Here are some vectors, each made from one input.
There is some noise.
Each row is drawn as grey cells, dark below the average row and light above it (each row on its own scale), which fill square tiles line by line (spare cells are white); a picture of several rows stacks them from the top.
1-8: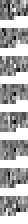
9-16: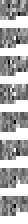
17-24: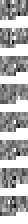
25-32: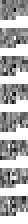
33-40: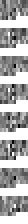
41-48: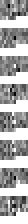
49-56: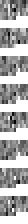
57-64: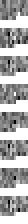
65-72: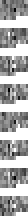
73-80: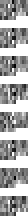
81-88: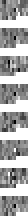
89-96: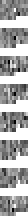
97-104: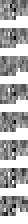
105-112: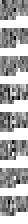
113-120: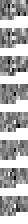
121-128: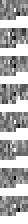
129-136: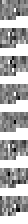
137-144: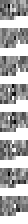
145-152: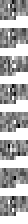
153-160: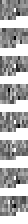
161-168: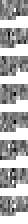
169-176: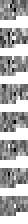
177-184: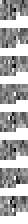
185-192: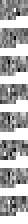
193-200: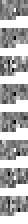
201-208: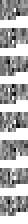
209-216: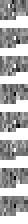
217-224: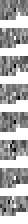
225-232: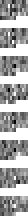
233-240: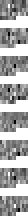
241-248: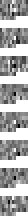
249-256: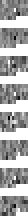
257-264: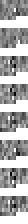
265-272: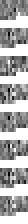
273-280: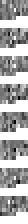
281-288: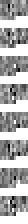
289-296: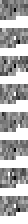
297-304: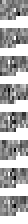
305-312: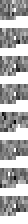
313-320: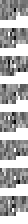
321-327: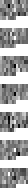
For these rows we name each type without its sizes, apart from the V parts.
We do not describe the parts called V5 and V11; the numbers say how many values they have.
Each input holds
a true/false value, together with either a point on a line, or a value of V5 and a value of V11.
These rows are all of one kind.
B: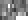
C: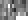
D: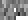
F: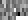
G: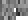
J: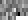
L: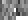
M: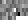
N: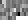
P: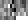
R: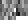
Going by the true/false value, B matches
C and P.
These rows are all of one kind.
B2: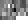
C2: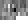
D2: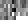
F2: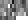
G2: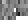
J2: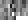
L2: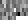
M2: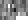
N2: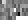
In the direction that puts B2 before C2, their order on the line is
D2, L2, N2, J2, F2, G2, B2, C2, M2.
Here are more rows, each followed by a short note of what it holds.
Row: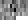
a point on a line and a true/false value
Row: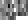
a true/false value, a value of V5 and a value of V11
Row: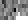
a true/false value, a value of V5 and a value of V11
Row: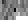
a true/false value, a value of V5 and a value of V11
